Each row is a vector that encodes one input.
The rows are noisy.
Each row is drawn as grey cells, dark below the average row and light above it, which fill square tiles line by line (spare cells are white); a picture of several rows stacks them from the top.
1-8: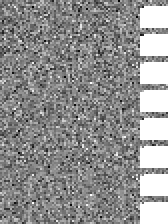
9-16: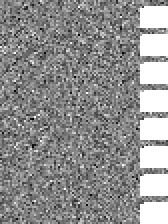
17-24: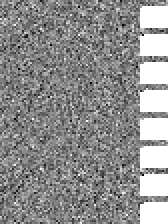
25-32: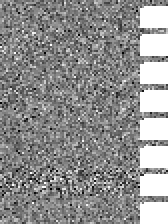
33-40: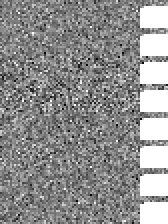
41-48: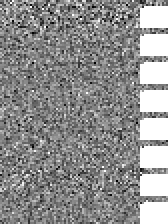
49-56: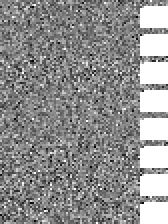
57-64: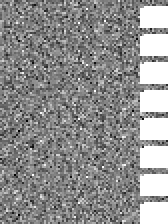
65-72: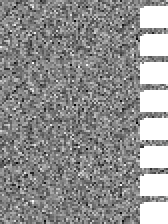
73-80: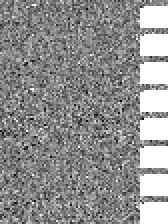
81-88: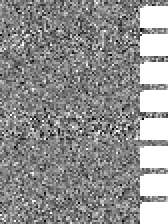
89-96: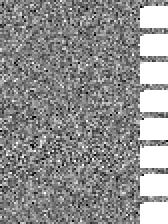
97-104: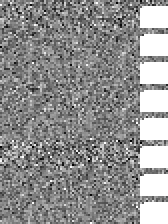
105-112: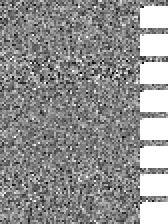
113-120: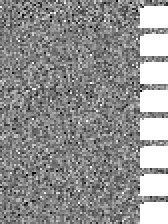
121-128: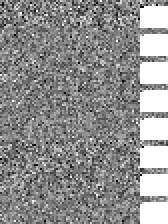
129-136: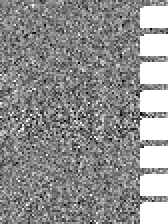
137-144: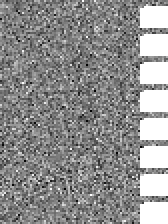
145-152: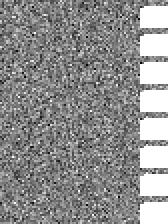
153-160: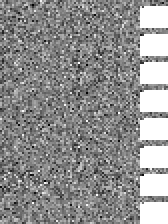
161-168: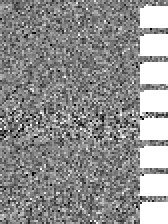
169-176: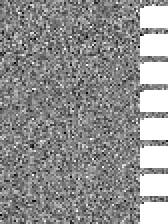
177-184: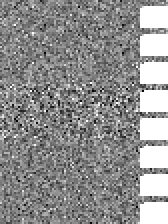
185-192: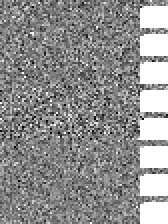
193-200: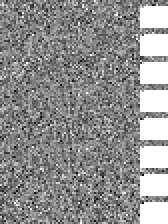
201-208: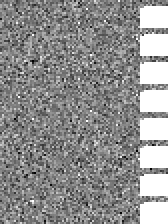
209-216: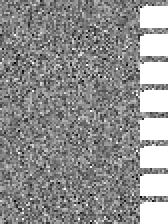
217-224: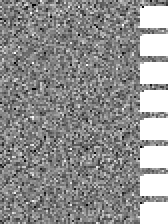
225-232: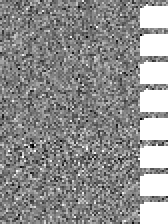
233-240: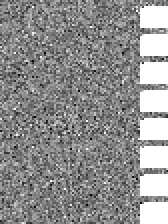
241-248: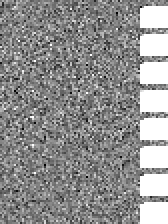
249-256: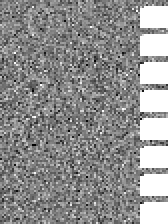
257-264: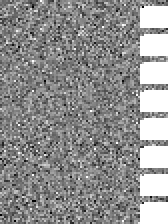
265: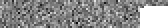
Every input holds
a list of up to three points on a 6-point circle.
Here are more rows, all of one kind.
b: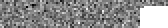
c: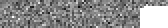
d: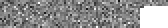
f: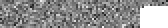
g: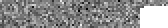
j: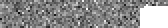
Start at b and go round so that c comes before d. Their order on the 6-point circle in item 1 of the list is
b, j, c, g, d, f.
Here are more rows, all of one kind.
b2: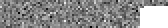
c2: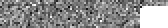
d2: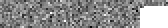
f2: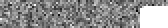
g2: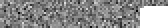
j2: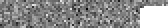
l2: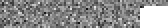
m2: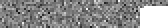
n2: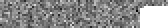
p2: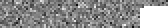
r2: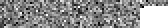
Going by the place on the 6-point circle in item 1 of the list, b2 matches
g2 and m2.
